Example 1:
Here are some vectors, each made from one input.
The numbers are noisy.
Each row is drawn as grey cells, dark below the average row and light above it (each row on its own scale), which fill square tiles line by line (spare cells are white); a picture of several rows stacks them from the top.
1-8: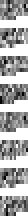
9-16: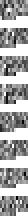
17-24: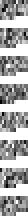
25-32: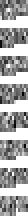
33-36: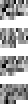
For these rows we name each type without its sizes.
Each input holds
a node of a tree.
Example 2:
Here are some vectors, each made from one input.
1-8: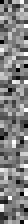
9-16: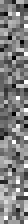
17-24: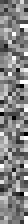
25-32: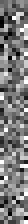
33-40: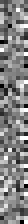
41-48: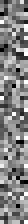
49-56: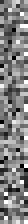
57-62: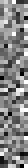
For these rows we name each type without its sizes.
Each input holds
a label.
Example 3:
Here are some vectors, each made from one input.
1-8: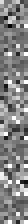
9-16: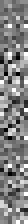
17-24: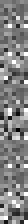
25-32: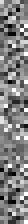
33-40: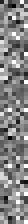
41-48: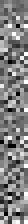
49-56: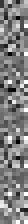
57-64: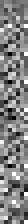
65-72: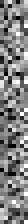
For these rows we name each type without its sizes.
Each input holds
a label.
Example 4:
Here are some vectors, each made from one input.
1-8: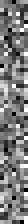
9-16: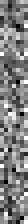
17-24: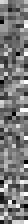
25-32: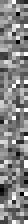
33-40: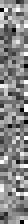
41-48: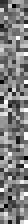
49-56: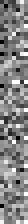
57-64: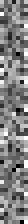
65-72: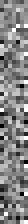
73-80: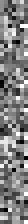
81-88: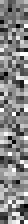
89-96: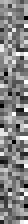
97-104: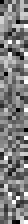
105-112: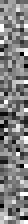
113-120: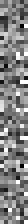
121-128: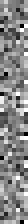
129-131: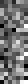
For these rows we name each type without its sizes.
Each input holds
a label.
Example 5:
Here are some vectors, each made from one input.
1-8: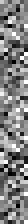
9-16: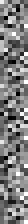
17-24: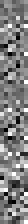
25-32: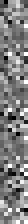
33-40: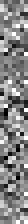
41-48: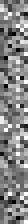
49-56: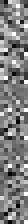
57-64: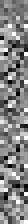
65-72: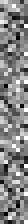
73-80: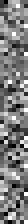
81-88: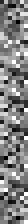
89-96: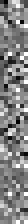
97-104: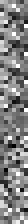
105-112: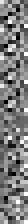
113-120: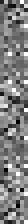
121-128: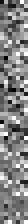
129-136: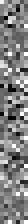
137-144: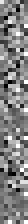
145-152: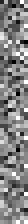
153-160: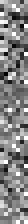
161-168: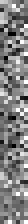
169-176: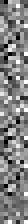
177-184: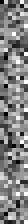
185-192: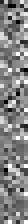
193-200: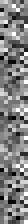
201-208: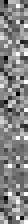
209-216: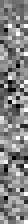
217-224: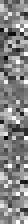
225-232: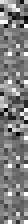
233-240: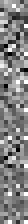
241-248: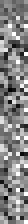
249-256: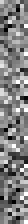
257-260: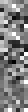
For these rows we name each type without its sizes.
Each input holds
a label.
